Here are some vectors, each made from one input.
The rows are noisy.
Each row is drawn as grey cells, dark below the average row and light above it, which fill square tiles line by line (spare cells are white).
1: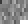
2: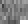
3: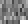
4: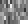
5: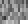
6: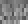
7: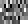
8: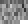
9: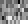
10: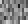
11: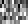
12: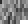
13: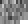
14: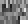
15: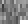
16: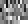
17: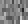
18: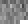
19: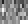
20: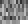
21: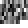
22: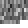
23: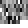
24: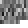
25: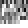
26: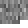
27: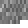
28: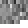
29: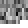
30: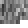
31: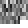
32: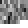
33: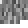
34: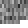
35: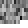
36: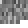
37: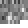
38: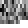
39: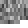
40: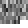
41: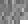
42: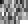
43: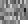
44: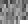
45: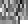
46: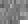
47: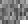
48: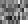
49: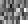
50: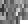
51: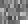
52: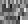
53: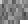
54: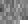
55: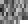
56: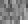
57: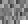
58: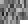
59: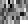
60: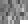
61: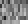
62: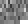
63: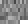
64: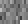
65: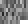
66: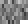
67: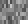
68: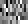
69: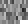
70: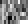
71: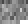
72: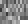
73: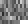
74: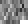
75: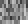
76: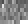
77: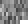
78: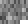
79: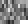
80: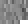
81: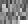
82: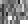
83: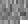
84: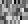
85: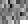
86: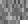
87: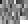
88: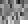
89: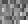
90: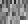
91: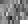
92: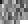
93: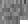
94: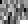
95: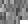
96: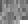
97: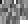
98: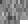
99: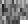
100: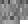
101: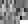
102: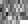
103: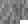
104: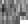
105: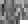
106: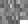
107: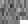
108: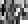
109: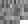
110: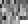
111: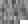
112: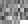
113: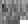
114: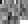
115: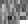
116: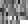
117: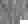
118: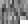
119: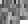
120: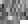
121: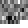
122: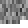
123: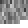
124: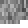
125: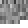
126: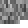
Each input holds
either a point on an 8-point circle, or a list of up to two points on an 8-point line.
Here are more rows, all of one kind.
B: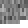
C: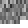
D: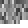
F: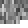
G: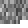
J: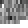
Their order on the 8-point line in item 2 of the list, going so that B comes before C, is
G, J, D, F, B, C.
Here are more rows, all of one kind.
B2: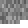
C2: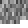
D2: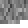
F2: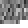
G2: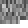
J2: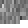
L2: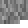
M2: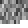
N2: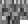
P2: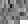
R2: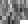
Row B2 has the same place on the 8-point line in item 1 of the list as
C2, F2, G2 and R2.
